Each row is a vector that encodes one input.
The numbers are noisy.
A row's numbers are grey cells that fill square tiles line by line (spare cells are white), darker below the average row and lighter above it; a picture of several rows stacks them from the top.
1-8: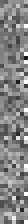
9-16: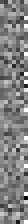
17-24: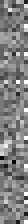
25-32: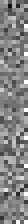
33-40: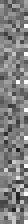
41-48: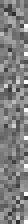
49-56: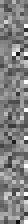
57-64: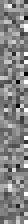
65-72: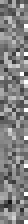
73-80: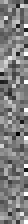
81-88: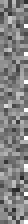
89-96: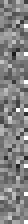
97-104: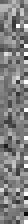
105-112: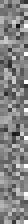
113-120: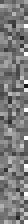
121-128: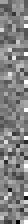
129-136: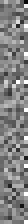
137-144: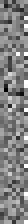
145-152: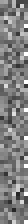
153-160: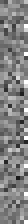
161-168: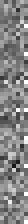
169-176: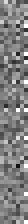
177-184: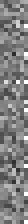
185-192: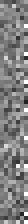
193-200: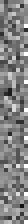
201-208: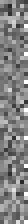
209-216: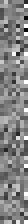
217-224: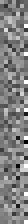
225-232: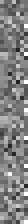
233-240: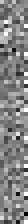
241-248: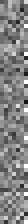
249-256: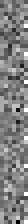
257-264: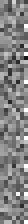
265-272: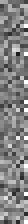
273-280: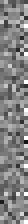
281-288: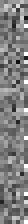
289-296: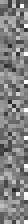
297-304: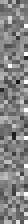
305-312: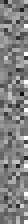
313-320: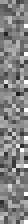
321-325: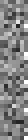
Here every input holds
either four true/false values, or a list of up to two points on a 9-point circle.
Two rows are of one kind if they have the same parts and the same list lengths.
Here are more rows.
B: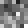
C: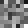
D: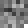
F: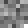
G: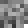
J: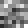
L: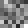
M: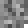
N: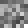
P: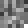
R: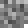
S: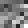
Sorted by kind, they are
B, D, M, P
C, L, S
F, G, N, R
J

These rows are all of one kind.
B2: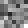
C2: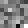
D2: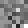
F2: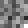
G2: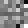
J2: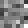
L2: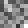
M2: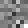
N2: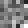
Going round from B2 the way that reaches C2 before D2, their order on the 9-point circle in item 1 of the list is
B2, L2, C2, G2, N2, J2, F2, M2, D2.
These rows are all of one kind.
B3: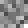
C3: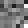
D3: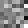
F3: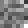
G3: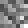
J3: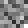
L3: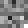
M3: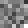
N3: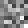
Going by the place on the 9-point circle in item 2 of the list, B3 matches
C3 and N3.
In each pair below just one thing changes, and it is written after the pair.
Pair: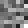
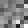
the place on the 9-point circle in item 2 of the list
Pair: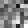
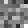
the place on the 9-point circle in item 2 of the list
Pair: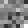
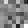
the place on the 9-point circle in item 2 of the list
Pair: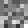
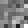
the place on the 9-point circle in item 1 of the list
